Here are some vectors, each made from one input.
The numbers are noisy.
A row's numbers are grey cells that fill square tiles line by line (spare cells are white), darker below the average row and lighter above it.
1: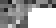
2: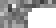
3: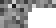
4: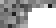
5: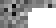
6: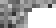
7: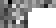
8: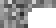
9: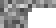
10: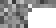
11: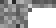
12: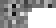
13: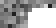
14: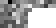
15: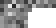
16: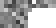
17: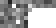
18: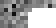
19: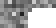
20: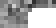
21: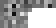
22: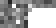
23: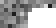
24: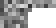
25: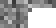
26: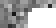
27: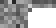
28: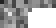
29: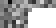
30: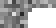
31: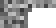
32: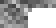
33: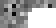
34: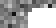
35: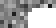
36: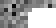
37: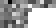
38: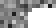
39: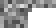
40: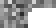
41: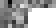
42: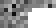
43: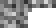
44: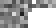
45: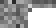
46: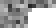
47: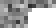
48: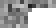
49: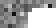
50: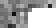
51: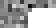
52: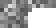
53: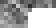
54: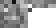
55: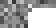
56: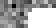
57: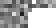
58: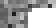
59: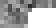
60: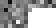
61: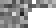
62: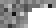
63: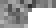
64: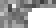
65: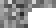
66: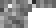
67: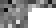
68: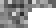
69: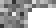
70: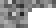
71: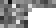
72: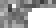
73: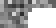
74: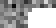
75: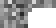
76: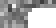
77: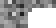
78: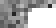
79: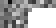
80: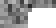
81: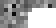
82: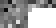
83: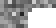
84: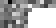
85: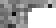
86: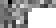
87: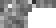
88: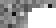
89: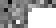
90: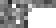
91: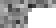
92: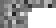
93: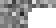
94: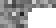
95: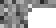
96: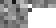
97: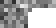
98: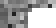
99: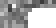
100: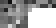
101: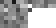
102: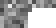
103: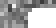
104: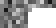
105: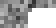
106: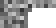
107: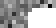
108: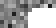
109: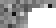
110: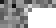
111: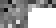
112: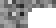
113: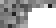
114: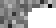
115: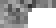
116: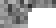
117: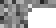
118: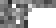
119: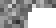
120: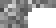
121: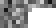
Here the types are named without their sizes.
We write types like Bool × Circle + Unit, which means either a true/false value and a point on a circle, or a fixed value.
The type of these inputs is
Label × Tree.
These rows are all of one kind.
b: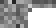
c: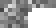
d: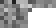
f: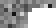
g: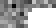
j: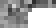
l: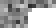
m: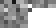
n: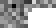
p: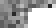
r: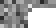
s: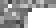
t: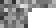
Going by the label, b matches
d, m, r and t.
